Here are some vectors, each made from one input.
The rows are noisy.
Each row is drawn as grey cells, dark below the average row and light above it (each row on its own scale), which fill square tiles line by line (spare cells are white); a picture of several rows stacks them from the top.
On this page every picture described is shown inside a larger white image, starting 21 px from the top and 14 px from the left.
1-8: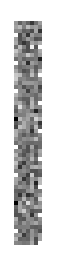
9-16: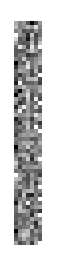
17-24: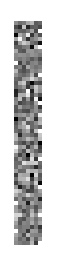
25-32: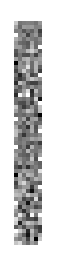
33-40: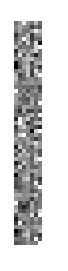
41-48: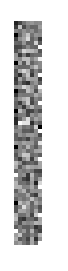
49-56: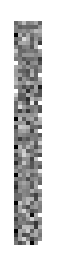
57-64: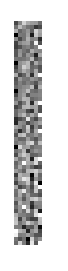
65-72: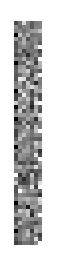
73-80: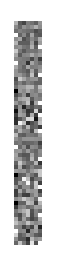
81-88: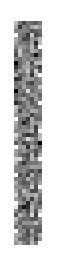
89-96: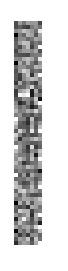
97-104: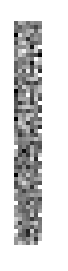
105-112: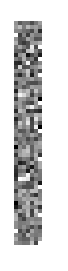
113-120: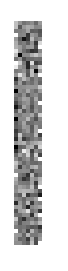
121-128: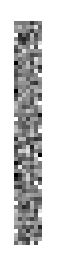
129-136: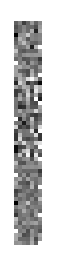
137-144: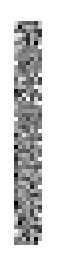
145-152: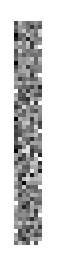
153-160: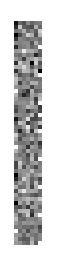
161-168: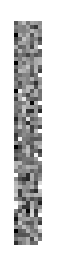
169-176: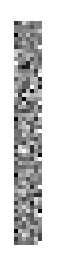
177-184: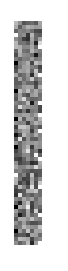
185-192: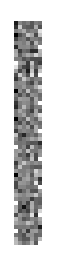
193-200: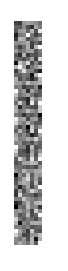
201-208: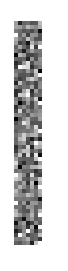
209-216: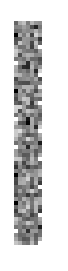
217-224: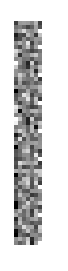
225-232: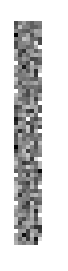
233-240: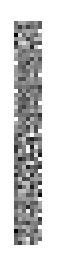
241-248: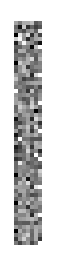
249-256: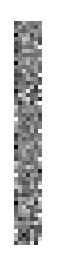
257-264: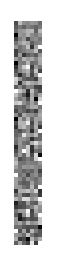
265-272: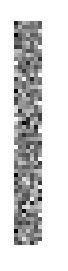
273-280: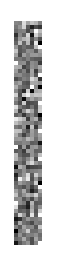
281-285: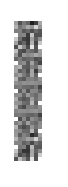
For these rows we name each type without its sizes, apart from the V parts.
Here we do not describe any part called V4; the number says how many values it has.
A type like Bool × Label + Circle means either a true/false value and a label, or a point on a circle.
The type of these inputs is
List(Bool × V4).
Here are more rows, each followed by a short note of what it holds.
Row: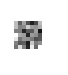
a list of one item
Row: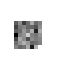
a list of two items
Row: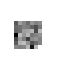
a list of two items
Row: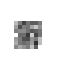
a list of one item
